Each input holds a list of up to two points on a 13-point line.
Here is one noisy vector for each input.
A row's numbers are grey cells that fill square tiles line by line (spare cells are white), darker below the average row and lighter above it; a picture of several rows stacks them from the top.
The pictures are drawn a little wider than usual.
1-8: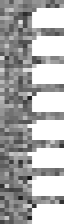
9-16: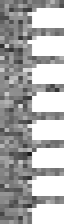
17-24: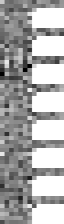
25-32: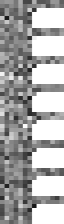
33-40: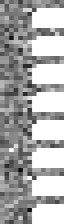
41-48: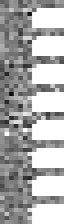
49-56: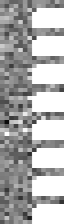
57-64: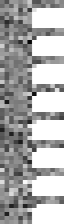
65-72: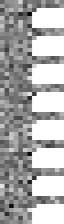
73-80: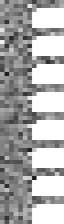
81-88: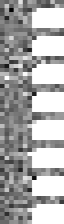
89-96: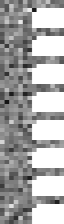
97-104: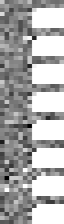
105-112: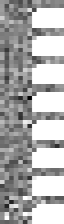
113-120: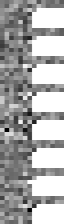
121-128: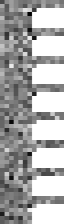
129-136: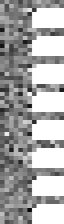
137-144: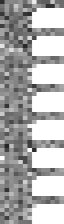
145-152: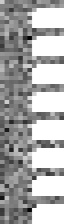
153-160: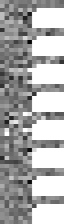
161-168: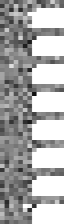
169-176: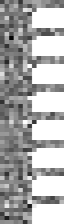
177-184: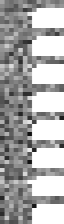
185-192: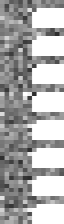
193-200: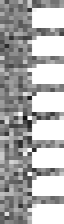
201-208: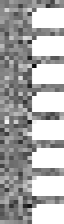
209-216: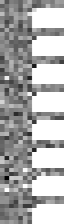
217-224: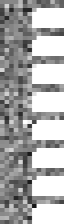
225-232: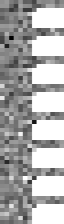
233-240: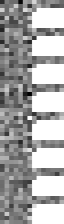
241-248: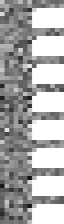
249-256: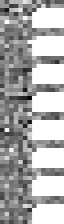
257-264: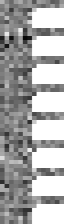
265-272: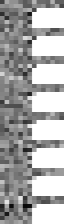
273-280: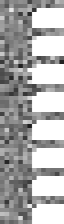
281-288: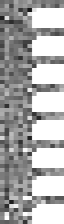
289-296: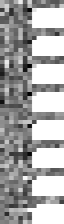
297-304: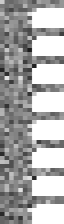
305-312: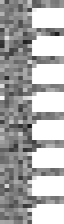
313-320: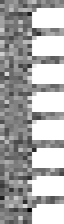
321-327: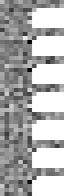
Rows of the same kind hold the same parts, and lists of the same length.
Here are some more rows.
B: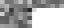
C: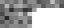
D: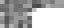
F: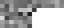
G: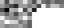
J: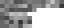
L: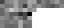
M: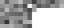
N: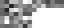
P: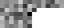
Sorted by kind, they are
B, C, D, J, M
F, L, P
G, N

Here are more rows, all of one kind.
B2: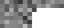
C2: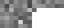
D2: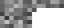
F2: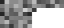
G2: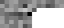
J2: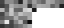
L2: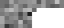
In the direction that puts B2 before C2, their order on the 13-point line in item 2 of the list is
J2, F2, G2, B2, C2, L2, D2.
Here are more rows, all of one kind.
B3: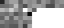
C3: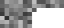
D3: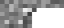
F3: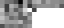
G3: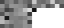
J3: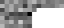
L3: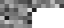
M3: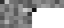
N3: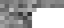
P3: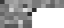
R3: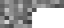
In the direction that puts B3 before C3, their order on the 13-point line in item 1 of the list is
B3, P3, J3, N3, D3, F3, M3, R3, L3, C3, G3.
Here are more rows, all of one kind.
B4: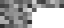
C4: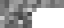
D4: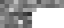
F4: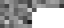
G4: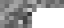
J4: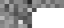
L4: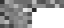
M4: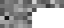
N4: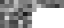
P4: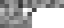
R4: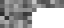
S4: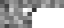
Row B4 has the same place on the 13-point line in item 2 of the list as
D4, F4, J4 and N4.
